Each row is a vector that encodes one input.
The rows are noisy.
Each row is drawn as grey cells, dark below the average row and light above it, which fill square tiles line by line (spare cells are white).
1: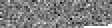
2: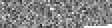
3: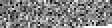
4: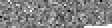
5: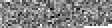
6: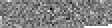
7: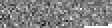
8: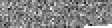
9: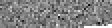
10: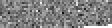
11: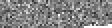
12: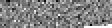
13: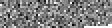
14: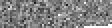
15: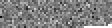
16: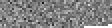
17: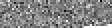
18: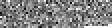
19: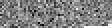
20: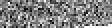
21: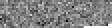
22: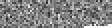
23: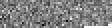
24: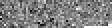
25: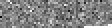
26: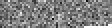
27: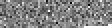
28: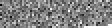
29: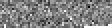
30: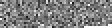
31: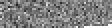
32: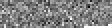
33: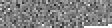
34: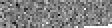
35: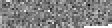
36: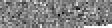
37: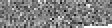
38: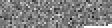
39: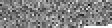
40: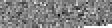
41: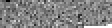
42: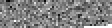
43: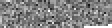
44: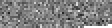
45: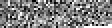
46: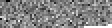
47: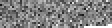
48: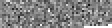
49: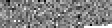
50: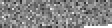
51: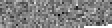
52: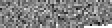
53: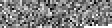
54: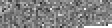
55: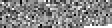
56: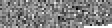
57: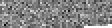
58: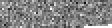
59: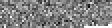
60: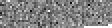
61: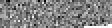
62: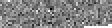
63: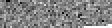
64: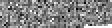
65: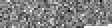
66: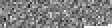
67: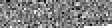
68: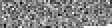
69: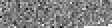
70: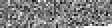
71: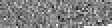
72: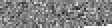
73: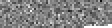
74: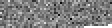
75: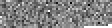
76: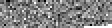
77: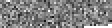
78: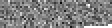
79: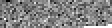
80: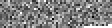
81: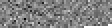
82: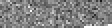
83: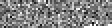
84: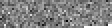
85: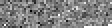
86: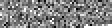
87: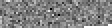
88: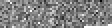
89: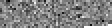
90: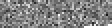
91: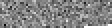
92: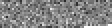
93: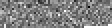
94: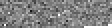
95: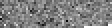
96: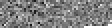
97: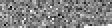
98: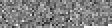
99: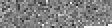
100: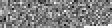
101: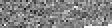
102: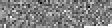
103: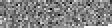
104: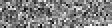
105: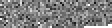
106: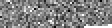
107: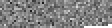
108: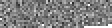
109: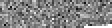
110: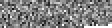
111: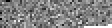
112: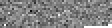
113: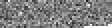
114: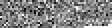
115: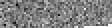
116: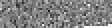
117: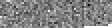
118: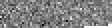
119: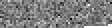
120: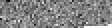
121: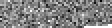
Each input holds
a point on a 9-point circle, together with either a point on a 9-point circle, or a point on a 6-point line.
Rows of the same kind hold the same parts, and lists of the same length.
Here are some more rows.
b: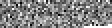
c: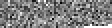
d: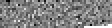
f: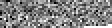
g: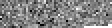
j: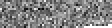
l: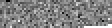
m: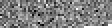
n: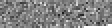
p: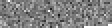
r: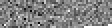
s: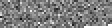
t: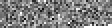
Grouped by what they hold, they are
b, c, f, l, m, n, r
d, g, j, p, s, t

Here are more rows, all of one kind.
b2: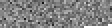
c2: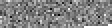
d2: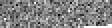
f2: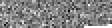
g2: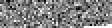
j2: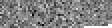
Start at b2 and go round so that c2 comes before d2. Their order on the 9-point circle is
b2, j2, c2, d2, g2, f2.
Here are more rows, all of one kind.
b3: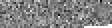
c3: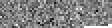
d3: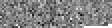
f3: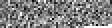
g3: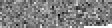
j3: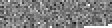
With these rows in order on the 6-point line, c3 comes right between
d3 and j3.
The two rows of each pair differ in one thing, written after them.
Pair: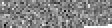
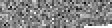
the place on the 6-point line
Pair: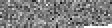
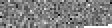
the place on the 6-point line
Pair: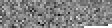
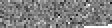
the place on the 9-point circle
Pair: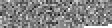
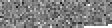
the place on the 9-point circle
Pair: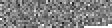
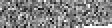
the place on the 6-point line
